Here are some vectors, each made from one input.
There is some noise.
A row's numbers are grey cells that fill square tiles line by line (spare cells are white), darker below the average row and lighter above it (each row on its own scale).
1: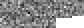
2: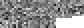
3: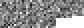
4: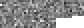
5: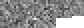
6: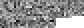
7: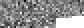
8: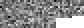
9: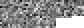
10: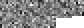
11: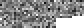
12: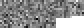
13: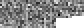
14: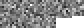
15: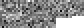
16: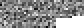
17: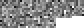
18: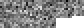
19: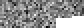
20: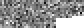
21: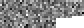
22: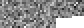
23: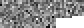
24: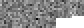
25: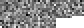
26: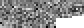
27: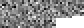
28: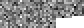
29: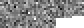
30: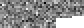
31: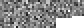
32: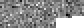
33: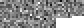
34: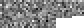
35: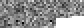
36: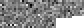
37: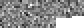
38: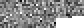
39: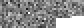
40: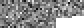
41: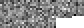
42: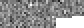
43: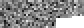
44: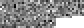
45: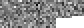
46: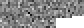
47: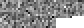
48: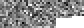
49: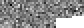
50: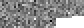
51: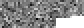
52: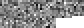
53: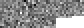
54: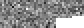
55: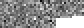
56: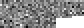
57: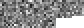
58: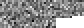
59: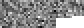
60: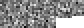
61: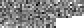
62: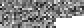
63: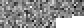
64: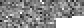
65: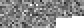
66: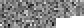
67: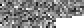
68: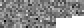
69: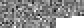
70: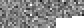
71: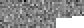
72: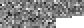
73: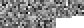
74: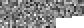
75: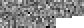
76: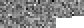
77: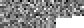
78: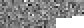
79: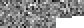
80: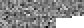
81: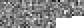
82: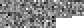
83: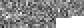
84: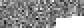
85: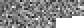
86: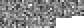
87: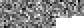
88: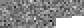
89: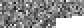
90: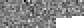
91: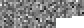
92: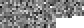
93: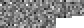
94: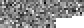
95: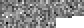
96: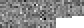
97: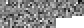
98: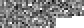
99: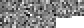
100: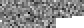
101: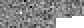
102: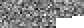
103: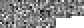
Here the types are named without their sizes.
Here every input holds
either a point on a line, or a node of a tree and a true/false value.
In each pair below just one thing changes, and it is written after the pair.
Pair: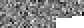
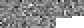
the node of the tree
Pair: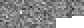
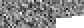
the true/false value
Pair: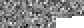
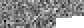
the true/false value
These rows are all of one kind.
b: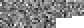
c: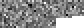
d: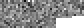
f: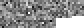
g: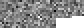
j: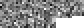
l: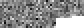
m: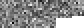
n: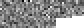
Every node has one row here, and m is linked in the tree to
f.
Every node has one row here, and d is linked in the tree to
c.
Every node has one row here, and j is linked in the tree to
b, c, f, l and n.
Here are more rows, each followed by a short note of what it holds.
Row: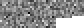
a point on a line
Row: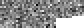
a point on a line
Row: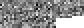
a point on a line
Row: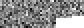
a node of a tree and a true/false value
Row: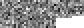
a point on a line
